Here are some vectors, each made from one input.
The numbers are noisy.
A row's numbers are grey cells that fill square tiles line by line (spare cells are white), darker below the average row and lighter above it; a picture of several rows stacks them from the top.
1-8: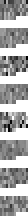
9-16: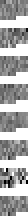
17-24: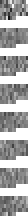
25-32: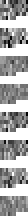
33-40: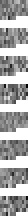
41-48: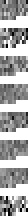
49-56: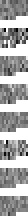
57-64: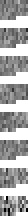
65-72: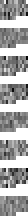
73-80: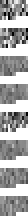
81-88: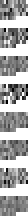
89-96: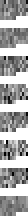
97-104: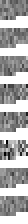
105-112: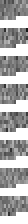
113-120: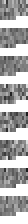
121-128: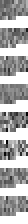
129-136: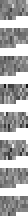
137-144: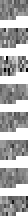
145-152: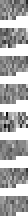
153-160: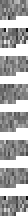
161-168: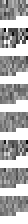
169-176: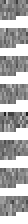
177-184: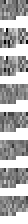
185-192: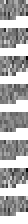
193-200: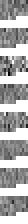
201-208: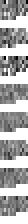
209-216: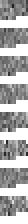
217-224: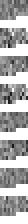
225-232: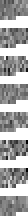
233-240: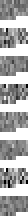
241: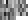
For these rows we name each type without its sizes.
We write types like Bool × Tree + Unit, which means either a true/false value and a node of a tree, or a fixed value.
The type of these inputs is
Line.
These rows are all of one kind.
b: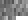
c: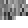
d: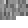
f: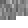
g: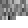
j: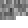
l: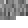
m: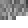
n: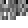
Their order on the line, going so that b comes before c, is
b, g, f, n, c, l, d, m, j.
